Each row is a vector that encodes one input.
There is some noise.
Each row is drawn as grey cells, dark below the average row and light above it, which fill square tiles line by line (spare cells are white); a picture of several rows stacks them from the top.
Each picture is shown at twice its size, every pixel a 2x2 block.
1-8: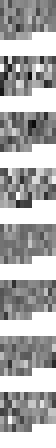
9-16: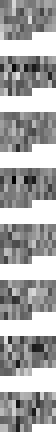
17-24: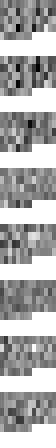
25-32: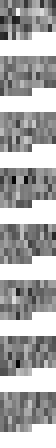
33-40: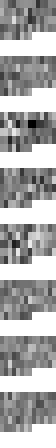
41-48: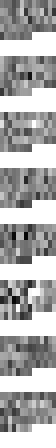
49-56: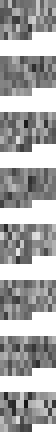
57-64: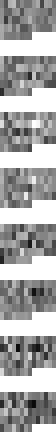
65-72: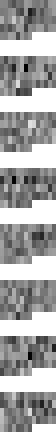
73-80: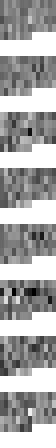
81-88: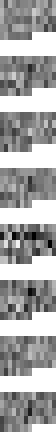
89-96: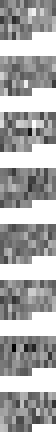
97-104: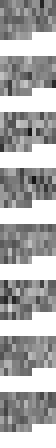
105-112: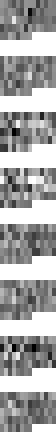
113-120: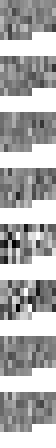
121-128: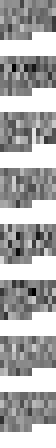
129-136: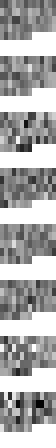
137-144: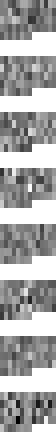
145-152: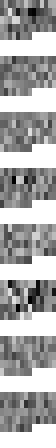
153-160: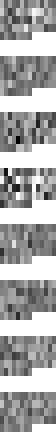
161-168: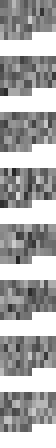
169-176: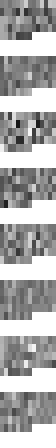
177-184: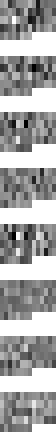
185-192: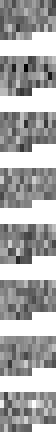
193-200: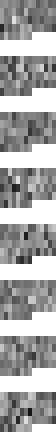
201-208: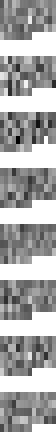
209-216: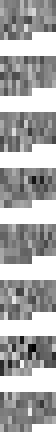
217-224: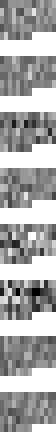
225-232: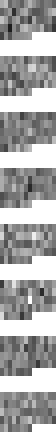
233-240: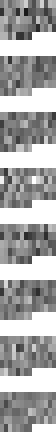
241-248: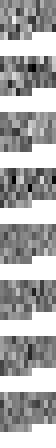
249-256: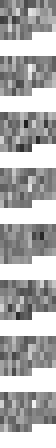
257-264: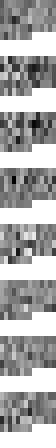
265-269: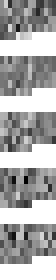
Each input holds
either a point on a 10-point circle, or a point on a 7-point line.
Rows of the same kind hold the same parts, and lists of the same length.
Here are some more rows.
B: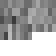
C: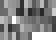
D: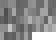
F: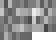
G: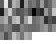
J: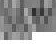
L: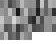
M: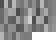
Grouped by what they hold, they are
B, D, G, J, M
C, F, L

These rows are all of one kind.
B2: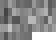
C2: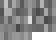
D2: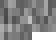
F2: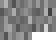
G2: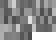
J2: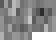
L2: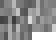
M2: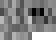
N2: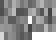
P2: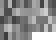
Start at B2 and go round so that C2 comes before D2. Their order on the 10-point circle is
B2, P2, F2, N2, C2, L2, J2, M2, G2, D2.
